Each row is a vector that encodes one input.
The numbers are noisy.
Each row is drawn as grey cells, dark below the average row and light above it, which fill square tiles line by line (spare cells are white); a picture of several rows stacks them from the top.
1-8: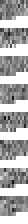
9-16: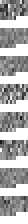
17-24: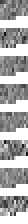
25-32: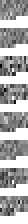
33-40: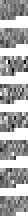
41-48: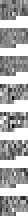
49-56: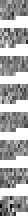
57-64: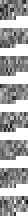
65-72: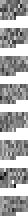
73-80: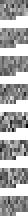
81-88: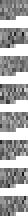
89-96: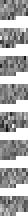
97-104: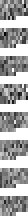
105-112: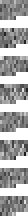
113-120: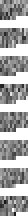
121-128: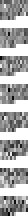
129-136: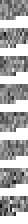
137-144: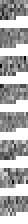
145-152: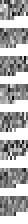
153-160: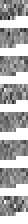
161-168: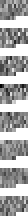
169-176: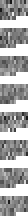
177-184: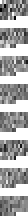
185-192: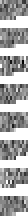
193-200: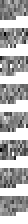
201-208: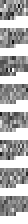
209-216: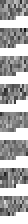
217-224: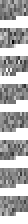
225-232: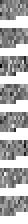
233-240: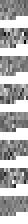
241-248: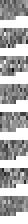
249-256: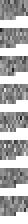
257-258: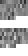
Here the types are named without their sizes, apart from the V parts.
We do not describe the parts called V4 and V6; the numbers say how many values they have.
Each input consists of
either a point on a circle, or a fixed value, or three true/false values, or a value of V4 and a value of V6.
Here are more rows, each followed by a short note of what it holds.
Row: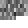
three true/false values
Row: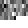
a fixed value
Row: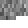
a fixed value
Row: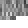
a fixed value
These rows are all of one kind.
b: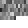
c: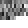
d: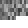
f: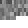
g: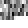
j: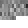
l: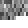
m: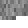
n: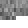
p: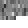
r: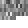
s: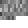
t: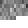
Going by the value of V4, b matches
c, g, n and t.
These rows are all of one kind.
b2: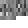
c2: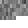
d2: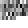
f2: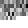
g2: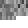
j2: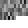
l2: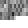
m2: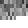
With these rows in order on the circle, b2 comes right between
d2 and j2.
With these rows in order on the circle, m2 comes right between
f2 and l2.
